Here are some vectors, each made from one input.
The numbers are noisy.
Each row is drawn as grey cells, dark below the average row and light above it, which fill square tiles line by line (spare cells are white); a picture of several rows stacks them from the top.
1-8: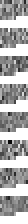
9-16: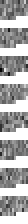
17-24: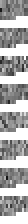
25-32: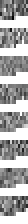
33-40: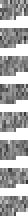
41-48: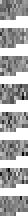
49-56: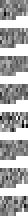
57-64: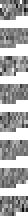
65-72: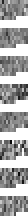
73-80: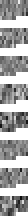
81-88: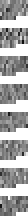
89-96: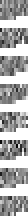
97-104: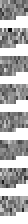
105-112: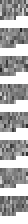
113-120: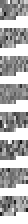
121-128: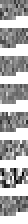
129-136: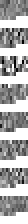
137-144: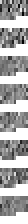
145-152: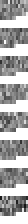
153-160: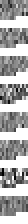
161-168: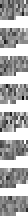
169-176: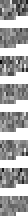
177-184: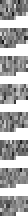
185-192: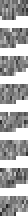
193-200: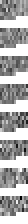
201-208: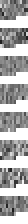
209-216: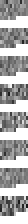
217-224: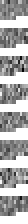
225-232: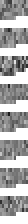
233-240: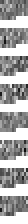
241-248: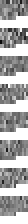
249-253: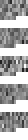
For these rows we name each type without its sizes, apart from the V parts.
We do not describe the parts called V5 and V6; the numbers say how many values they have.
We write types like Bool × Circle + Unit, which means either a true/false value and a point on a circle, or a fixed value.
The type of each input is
List(Circle + V6) × Tree × V5 + Unit.
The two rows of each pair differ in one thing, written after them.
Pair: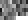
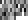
the value of V5
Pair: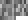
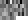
the value of V5
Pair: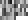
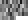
the value of V5
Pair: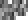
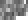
the value of V5
